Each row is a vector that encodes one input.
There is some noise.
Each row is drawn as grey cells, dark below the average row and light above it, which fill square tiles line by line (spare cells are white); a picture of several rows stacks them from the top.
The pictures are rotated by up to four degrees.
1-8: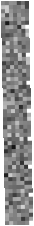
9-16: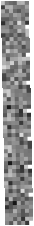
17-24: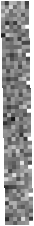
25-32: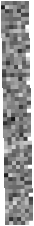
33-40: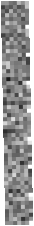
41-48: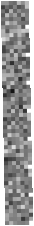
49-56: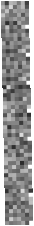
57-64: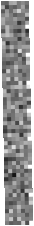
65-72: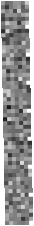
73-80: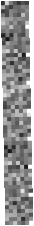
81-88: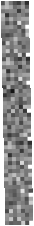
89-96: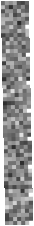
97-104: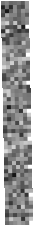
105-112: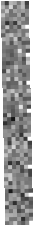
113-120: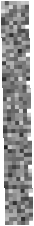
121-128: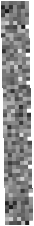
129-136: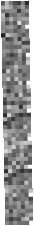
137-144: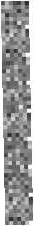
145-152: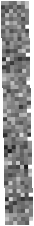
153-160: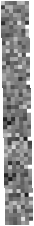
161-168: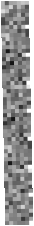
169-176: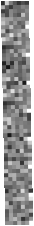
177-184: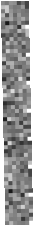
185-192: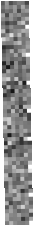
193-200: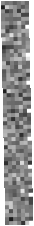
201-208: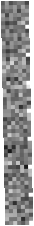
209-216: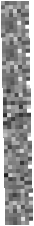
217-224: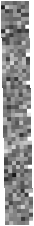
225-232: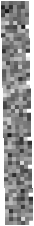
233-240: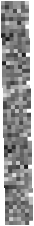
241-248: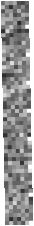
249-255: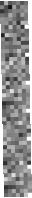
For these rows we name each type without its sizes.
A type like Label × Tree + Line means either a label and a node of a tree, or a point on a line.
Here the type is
Bool × Circle.
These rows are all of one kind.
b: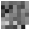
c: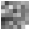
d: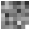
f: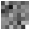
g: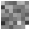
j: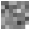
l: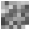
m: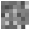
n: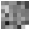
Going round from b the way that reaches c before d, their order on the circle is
b, m, g, c, l, j, n, d, f.
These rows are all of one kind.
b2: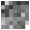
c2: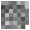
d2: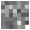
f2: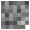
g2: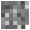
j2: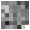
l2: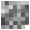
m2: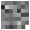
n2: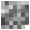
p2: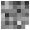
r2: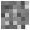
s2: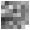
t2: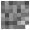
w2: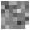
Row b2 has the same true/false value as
c2, g2, r2 and w2.
